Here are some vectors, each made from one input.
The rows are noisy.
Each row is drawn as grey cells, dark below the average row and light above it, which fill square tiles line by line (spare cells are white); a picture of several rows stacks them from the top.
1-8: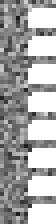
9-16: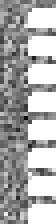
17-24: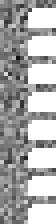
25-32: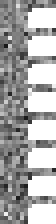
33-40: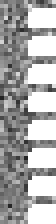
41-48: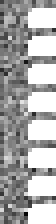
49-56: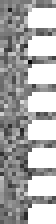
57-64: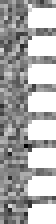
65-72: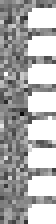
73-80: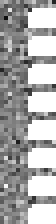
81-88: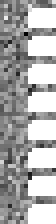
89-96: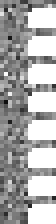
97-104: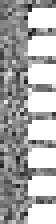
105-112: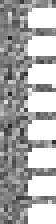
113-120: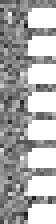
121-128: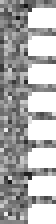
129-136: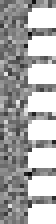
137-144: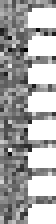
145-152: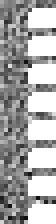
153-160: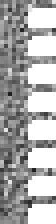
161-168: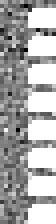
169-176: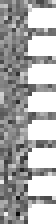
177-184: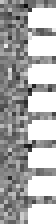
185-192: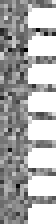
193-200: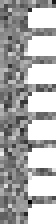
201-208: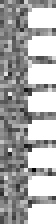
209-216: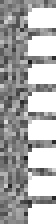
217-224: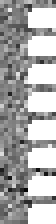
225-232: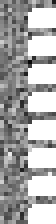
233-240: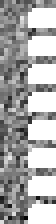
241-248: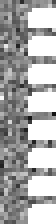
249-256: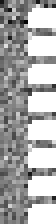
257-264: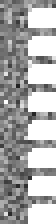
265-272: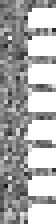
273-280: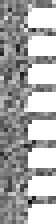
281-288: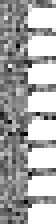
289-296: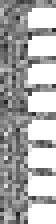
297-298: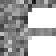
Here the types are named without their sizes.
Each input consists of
a list of points on a line.
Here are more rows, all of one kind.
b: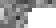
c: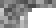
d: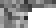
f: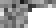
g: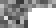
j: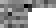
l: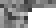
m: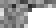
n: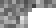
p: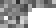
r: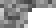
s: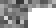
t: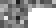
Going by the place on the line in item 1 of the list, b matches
f, m and r.
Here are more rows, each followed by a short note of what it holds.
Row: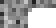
a list of three items
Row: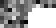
the empty list
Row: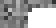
a list of three items
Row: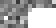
a list of two items
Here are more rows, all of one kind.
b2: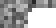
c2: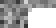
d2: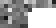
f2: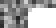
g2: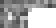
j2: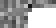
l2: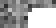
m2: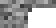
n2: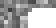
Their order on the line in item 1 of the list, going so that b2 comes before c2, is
d2, m2, l2, j2, b2, n2, g2, c2, f2.
